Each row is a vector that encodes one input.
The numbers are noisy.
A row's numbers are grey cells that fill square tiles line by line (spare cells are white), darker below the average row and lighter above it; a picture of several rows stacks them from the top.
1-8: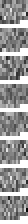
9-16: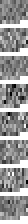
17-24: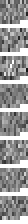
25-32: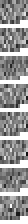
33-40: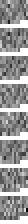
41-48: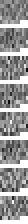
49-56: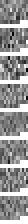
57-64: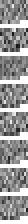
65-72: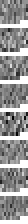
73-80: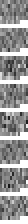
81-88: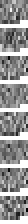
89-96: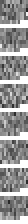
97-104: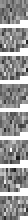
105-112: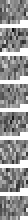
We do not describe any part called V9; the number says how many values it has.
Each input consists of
either a point on a 7-point line, or a true/false value and a value of V9.
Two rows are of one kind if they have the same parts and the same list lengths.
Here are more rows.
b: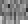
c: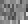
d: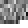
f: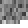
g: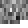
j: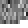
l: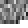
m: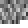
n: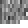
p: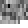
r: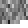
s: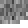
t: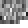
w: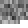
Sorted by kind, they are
b, c, f, n, p, r, s, w
d, g, j, l, m, t

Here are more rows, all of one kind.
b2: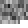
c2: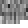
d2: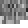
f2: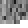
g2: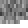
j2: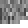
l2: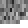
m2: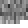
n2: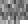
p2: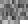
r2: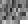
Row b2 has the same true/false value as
j2, l2, p2 and r2.
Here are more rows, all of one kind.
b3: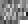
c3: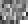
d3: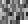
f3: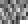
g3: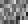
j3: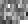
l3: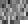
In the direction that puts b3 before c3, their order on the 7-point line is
j3, b3, l3, c3, f3, g3, d3.
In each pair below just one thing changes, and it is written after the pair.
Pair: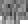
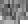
the true/false value
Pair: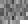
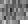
the value of V9
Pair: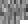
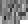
the value of V9
